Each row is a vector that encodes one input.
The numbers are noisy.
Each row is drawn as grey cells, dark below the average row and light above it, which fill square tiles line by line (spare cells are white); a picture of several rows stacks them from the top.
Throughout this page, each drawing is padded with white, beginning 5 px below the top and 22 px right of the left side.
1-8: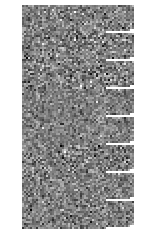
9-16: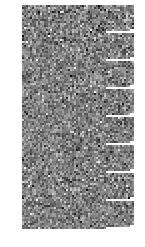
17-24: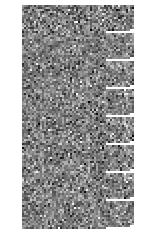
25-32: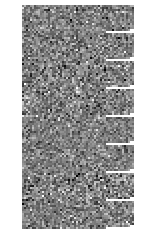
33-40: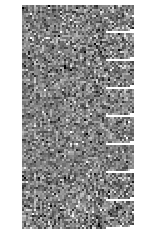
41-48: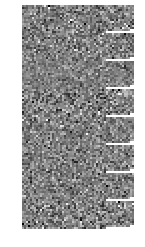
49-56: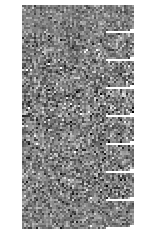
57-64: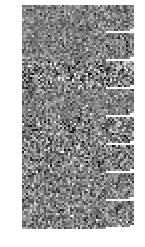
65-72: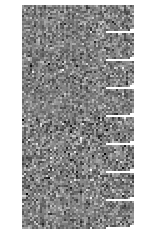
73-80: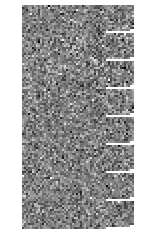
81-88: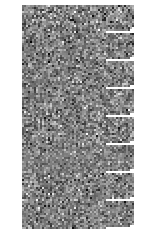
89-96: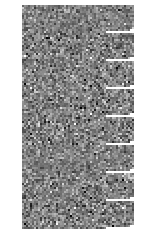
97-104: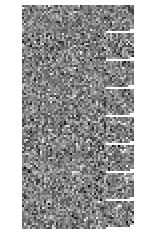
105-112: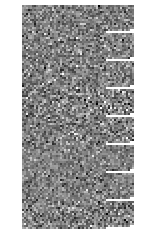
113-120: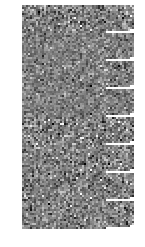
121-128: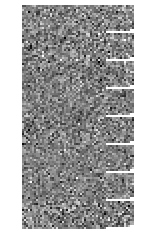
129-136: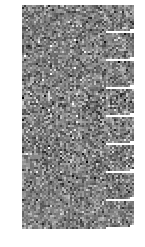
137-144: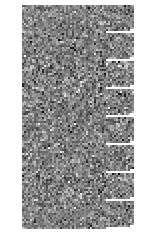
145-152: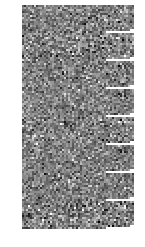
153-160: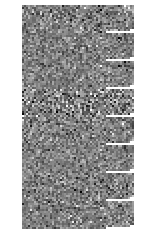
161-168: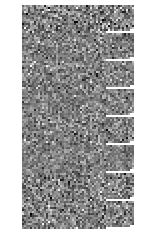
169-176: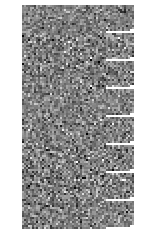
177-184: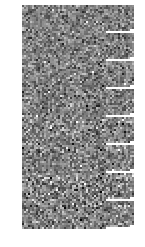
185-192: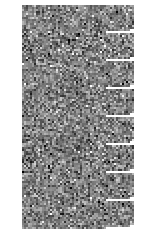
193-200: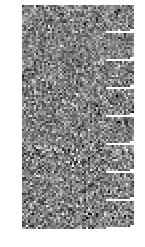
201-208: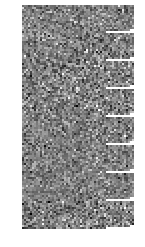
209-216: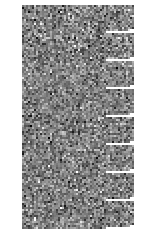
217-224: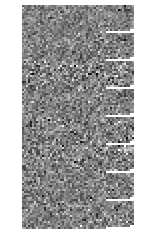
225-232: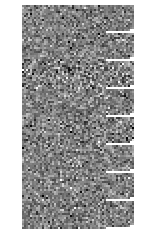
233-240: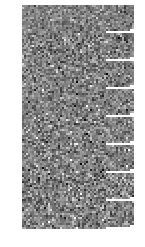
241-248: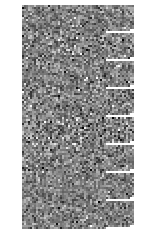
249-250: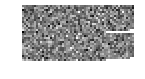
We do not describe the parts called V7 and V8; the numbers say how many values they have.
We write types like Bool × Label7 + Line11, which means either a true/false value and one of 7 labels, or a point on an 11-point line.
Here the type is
(Label6 + Line6) × (Tree9 + Unit) × V7 × V8.
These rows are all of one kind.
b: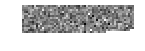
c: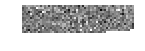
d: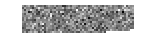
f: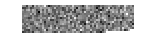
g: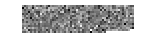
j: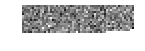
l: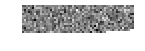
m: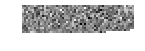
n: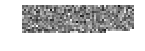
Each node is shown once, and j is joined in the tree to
c, m and n.
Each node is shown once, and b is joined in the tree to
g and m.
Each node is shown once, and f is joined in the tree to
l and m.
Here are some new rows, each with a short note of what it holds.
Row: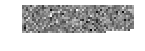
one of 6 labels, a value of V7 and a value of V8
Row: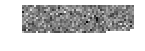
one of 6 labels, a value of V7 and a value of V8
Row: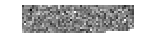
a point on a 6-point line, a node of a 9-node tree, a value of V7 and a value of V8
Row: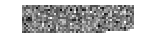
a point on a 6-point line, a node of a 9-node tree, a value of V7 and a value of V8
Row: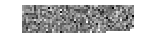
a point on a 6-point line, a node of a 9-node tree, a value of V7 and a value of V8
